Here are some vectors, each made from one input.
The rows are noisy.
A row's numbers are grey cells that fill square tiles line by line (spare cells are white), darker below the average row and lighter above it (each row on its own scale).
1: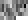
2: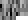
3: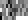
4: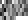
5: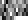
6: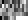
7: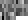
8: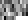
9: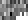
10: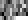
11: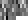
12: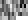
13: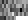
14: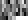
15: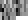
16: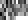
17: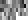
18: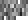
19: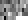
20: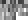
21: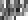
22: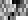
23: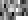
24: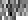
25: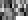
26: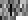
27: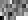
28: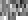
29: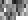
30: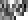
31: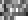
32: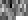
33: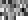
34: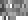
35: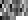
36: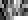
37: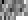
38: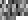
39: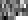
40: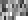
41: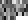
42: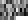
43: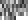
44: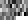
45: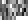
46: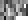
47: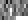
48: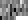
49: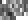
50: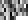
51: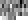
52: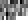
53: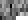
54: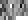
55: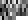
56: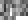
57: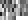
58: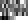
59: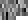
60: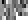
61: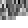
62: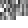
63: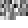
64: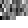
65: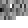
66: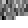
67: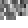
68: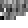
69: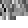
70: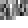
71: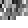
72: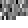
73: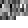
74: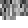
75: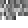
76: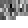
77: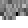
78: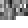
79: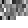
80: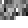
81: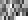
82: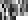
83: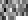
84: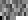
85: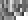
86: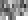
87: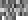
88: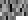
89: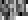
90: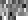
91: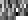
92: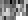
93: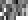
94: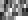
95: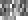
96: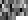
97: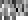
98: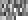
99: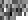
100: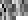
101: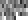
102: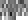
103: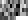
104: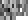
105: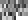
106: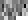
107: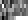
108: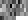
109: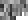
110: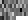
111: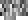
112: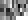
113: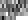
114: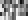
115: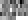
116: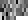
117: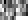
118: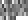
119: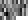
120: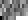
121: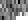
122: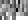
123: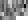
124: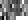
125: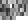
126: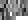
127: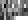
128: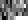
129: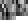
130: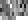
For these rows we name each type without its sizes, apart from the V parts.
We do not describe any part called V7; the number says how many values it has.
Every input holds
a value of V7, together with either a point on a circle and a true/false value, or a label.
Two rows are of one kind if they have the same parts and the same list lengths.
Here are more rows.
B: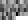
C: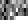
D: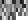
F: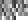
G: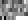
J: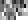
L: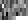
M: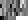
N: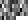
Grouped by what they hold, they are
B, D, F, G, J, M
C, L, N

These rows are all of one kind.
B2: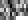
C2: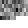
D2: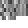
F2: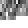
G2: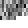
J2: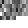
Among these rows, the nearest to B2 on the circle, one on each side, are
D2 and J2.
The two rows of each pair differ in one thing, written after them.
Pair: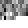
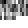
the place on the circle
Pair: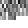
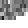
the place on the circle
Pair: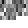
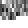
the true/false value
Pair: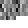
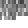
the value of V7
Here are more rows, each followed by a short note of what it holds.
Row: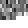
a point on a circle, a true/false value and a value of V7
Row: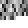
a point on a circle, a true/false value and a value of V7
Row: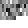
a point on a circle, a true/false value and a value of V7
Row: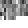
a label and a value of V7
